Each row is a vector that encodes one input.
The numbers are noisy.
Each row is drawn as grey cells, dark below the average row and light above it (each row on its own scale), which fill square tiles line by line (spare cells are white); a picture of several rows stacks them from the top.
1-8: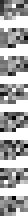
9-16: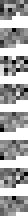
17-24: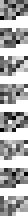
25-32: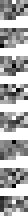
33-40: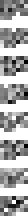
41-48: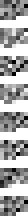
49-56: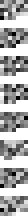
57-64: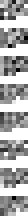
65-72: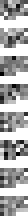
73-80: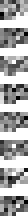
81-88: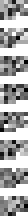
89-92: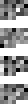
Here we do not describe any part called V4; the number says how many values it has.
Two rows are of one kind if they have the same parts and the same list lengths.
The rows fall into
3 kinds.
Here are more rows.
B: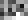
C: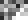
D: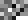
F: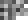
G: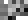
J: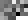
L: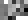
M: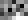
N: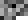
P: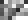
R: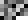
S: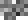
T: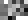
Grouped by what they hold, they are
B, C, F, M, P
D, J, N, R, S
G, L, T

